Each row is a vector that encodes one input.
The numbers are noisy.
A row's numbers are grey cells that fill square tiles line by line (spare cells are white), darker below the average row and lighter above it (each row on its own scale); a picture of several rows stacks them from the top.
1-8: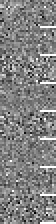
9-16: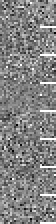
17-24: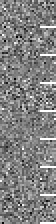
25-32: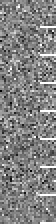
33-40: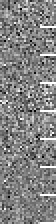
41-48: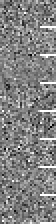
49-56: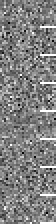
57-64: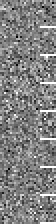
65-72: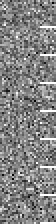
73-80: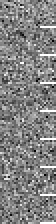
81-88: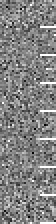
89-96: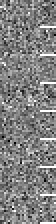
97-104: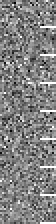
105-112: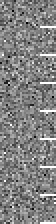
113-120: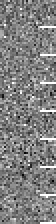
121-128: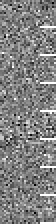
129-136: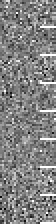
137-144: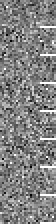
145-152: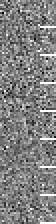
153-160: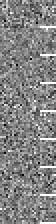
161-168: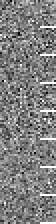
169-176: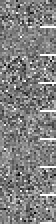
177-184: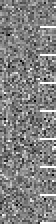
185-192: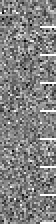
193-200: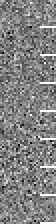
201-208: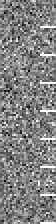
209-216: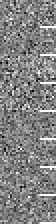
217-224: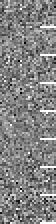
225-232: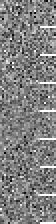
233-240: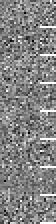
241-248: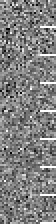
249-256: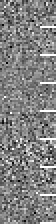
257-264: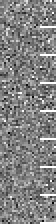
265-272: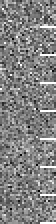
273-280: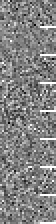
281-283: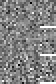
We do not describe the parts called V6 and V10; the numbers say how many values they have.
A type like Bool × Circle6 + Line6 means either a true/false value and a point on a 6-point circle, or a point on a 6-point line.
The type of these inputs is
(Bool × Circle8 + V10) × V6.
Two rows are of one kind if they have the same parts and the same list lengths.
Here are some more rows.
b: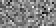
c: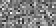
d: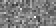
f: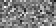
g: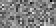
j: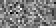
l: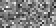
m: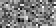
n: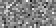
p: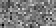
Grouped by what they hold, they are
b, g, p
c, d, f, j, l, m, n

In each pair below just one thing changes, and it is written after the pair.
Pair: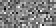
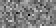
the place on the 8-point circle
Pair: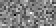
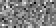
the true/false value
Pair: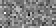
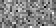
the value of V6
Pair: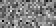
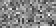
the true/false value
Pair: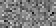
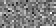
the place on the 8-point circle
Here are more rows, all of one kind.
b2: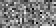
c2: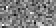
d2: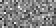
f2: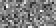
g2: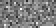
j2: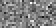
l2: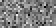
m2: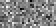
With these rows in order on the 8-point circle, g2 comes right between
d2 and l2.
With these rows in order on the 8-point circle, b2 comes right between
d2 and j2.
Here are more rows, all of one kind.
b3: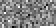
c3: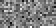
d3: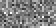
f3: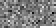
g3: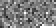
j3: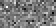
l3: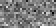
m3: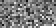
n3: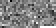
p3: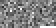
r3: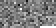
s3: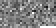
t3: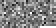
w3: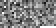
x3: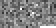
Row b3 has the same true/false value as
d3, f3, m3 and t3.
